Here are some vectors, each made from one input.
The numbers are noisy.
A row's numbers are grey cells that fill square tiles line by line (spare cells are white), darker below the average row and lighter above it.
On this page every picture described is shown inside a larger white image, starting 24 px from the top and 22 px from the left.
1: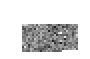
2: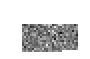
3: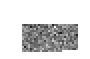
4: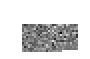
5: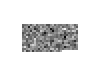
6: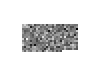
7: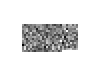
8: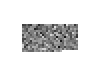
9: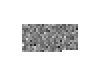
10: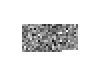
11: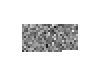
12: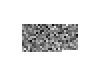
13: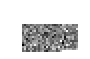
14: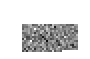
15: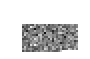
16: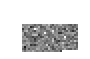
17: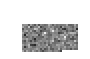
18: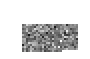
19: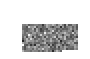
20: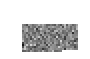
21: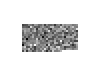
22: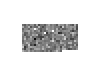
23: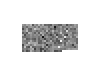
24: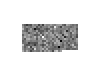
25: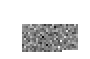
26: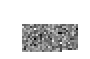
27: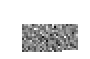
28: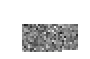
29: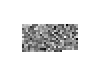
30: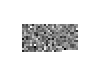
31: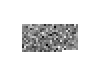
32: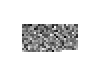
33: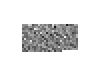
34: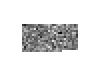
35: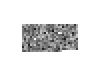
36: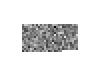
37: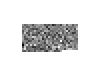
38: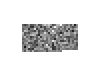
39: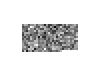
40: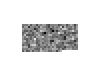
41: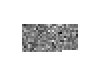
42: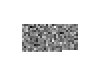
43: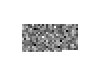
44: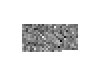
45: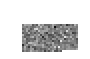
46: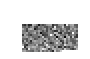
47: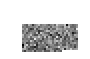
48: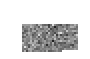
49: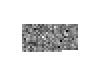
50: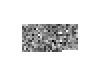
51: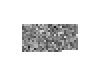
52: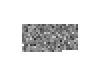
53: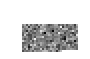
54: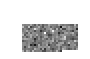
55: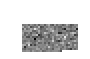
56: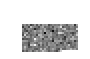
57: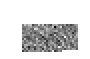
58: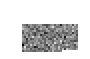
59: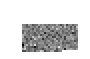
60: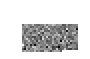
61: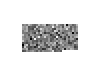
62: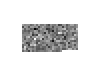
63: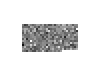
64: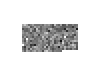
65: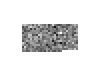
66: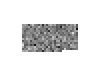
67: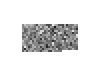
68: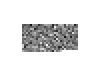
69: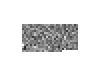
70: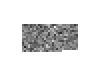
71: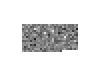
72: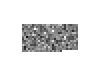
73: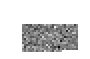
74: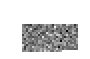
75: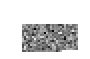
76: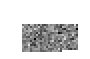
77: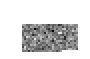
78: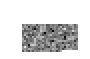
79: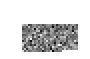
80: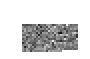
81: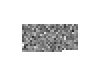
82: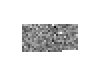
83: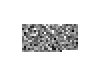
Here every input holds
a point on each of three 5-point lines and three true/false values.
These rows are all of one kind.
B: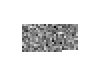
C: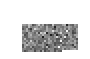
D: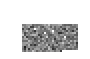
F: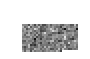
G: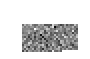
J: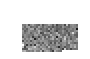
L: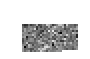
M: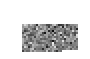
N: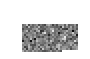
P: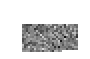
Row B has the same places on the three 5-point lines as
J and L.
